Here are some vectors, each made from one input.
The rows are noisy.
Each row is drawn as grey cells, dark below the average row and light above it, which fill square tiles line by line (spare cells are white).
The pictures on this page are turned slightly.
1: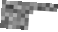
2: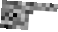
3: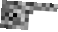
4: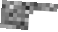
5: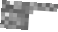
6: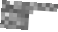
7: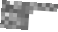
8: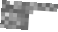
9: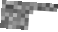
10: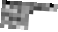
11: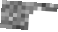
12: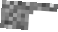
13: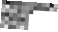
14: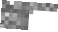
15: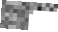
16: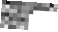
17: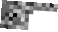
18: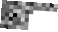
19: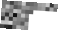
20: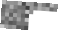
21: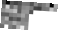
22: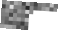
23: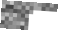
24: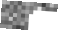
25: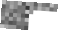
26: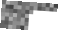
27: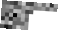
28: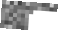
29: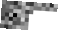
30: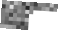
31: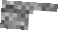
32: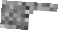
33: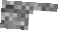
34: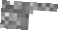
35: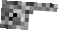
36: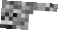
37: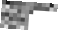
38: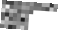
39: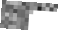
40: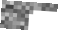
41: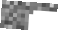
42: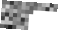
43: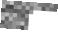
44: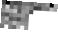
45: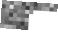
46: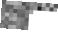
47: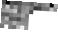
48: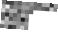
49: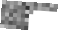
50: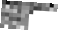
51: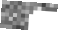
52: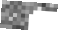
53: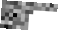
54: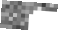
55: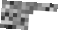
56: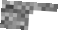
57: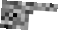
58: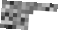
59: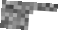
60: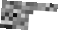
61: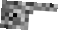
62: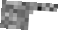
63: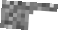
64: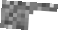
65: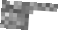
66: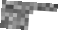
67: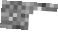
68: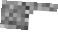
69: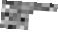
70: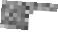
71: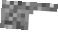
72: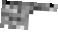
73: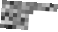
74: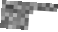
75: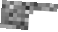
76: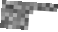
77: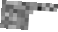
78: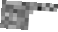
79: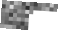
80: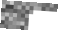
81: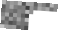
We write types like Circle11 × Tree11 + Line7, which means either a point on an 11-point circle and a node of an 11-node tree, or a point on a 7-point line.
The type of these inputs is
Bool × Bool × Bool + Line7.
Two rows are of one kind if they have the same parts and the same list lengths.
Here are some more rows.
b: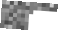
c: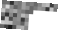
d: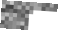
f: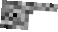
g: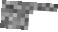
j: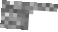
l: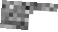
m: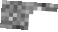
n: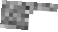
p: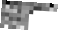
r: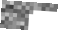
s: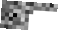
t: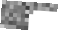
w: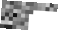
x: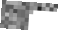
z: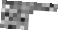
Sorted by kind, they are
b, d, g, j, l, m, n, r, t, x
c, f, p, s, w, z

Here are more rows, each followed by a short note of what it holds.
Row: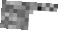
three true/false values
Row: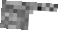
three true/false values
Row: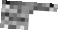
a point on a 7-point line
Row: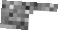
three true/false values
